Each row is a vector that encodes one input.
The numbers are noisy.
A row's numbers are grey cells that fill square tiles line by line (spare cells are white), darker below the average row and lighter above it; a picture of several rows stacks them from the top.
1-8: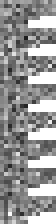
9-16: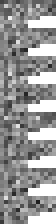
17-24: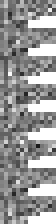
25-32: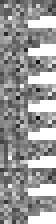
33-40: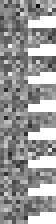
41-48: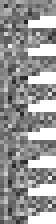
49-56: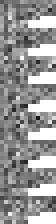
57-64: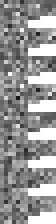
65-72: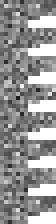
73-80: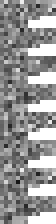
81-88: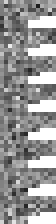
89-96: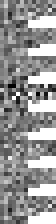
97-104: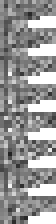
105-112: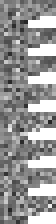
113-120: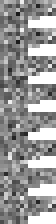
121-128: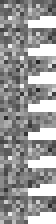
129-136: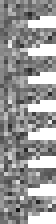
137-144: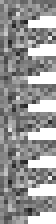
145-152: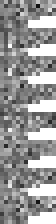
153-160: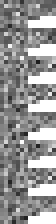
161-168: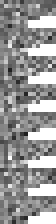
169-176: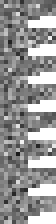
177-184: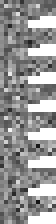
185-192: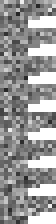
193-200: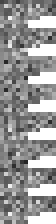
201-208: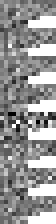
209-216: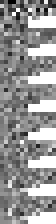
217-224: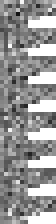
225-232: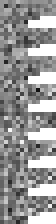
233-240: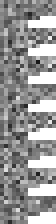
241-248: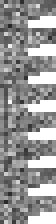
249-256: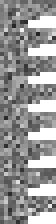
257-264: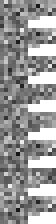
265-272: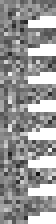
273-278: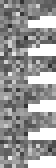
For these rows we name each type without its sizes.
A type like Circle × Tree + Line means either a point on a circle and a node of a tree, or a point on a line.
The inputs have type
List(Line).
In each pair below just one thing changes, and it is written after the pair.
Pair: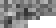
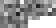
the place on the line in item 1 of the list
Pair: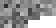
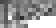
the place on the line in item 1 of the list
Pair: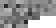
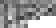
the place on the line in item 1 of the list
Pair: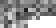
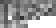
the place on the line in item 2 of the list
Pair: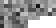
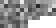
the place on the line in item 2 of the list
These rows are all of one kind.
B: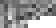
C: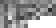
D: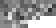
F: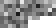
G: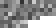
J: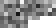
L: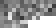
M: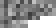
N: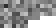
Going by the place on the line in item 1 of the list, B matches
C, D and L.
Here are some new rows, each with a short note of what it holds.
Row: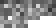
a list of one item
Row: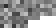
a list of two items
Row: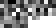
the empty list
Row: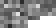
a list of one item
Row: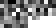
the empty list
